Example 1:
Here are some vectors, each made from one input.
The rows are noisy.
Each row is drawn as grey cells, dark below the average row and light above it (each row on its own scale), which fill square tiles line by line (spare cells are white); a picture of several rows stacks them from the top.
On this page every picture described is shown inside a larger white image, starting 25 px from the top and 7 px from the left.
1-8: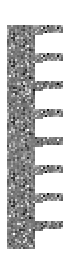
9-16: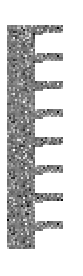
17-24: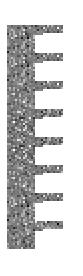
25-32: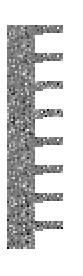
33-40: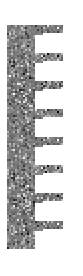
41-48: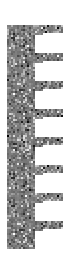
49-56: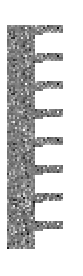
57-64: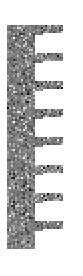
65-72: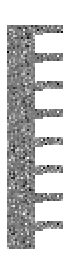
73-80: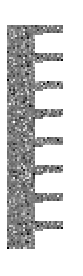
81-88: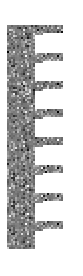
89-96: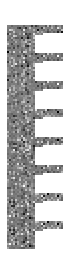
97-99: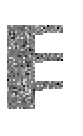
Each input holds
a point on a 10-point line.
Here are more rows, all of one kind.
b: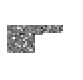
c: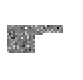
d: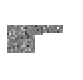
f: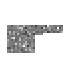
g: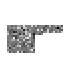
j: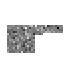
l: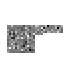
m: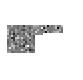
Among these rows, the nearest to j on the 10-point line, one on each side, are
c and g.
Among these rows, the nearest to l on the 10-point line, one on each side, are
c and m.
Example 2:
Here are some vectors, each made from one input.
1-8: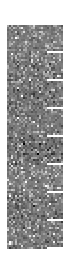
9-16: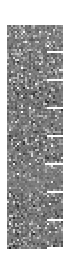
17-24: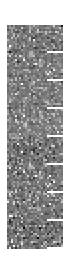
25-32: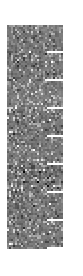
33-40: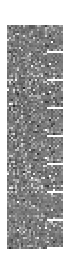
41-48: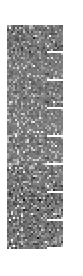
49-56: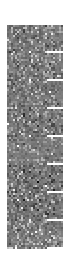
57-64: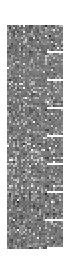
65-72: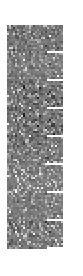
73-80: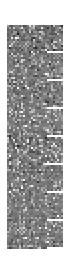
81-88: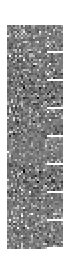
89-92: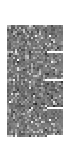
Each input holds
a point on an 8-point circle.
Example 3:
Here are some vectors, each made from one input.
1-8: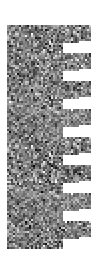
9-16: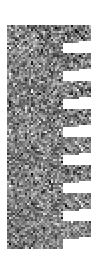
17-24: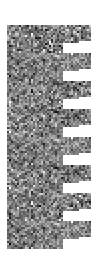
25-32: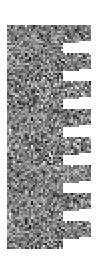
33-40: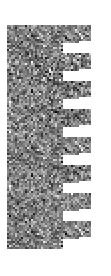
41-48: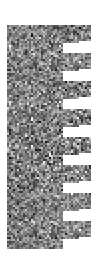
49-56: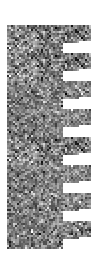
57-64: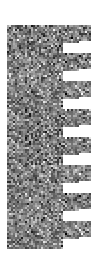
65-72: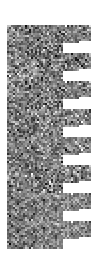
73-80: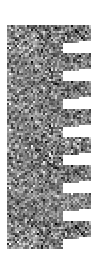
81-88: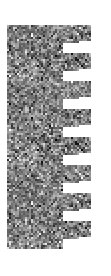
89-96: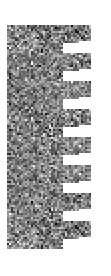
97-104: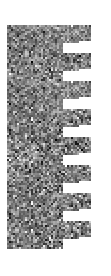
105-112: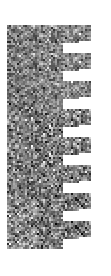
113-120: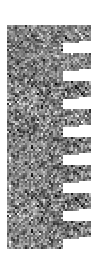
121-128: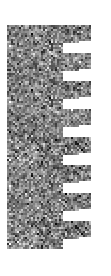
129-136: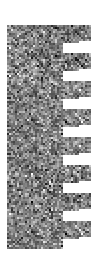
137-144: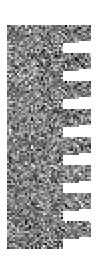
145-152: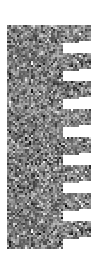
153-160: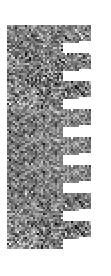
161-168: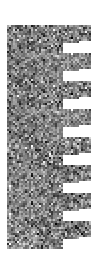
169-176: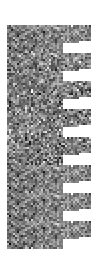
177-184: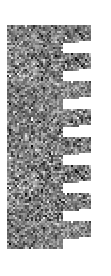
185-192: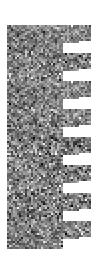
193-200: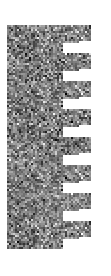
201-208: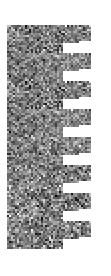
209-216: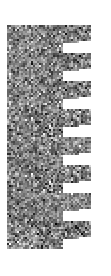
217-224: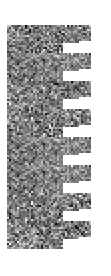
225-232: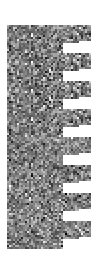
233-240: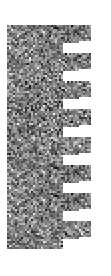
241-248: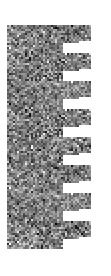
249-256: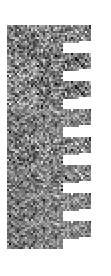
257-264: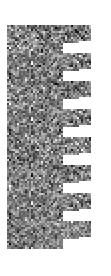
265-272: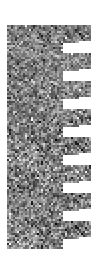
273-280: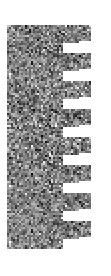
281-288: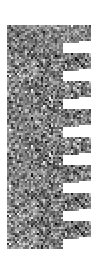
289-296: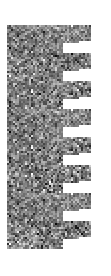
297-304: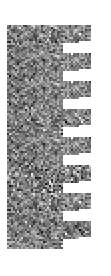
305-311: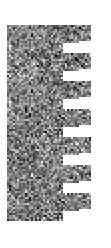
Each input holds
four true/false values.
